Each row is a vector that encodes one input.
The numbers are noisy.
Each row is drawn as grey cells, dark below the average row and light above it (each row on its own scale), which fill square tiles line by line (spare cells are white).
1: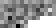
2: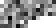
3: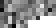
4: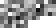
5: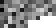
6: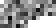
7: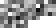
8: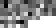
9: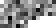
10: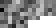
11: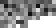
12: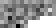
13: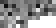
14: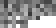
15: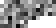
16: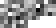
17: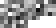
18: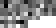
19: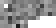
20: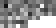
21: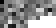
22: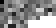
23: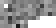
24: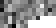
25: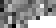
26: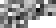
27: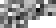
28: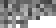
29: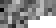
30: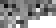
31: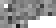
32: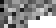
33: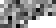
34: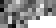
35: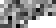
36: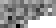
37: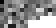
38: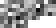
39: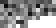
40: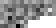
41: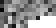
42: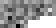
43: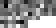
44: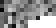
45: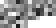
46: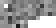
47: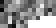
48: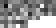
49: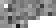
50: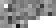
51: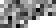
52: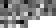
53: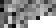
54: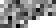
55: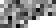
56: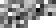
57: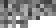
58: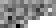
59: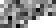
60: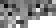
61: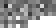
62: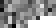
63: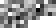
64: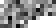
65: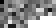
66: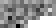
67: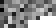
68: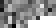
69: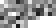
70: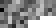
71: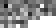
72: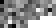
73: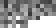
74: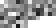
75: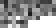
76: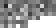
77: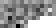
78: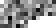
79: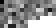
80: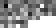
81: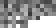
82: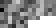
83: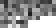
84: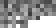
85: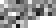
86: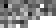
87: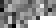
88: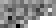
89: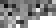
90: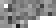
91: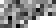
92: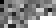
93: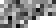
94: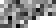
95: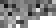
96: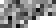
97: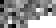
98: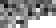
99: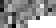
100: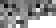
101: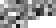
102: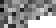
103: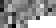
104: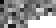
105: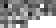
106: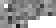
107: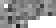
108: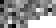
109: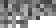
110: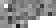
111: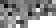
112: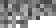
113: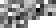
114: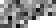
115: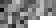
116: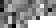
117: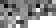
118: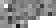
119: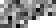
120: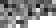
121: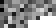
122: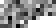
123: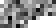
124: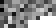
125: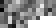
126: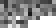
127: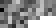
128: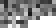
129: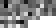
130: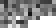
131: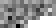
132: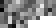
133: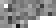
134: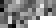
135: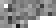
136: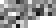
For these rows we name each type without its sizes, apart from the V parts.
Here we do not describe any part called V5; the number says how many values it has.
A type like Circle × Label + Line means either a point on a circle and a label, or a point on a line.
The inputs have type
Bool × Line + V5.
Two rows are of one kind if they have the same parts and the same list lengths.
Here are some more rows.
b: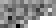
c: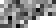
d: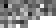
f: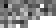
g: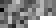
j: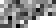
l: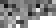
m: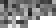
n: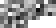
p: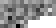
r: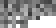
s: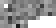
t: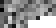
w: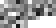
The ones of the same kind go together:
b, c, j, n, p, s, w
d, f, g, l, m, r, t

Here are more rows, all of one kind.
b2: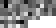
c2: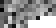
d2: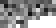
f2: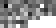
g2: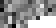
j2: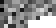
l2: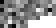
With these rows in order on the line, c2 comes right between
g2 and j2.
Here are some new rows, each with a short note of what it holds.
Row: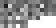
a point on a line and a true/false value
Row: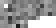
a value of V5
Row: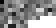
a point on a line and a true/false value
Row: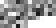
a value of V5
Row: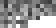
a point on a line and a true/false value
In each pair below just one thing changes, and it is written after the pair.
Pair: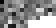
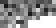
the true/false value
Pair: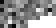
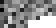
the place on the line
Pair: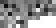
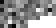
the true/false value
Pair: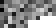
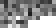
the true/false value
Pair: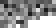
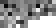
the place on the line
